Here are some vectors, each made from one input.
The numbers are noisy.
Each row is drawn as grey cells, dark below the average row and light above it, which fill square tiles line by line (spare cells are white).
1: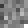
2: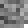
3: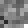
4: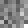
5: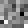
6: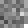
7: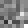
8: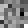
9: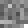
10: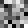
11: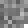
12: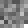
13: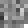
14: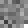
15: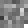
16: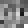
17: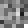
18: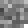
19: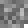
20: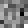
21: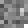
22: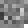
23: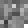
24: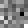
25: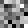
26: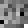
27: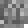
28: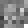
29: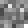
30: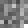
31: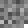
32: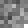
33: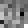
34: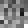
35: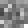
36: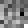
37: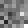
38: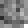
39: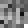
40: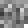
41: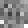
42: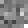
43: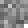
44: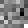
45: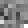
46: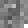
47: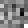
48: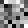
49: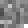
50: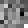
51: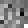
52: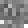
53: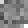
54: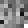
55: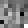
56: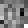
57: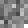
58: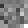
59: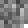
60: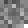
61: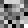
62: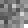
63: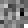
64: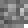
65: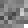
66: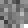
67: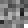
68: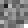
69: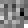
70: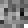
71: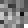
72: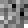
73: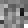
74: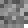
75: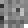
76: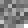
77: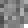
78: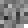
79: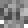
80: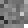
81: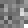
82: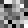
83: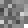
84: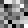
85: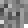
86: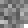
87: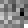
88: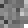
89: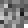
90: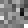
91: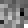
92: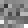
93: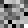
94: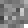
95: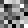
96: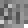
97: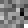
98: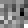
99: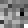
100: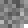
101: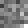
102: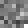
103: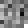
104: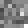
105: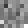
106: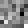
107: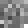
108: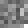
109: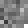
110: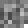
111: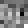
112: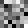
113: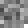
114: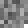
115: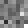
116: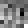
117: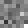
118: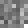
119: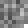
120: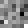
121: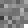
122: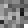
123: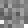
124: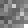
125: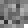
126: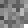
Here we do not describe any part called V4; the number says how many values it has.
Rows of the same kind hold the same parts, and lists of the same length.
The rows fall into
3 kinds.
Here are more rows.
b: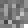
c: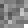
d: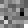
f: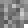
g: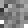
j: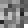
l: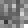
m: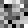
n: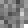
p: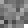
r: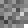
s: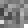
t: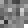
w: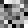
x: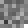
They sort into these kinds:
b, c, f, g, l, n, p, r, s, t, x
d, j
m, w

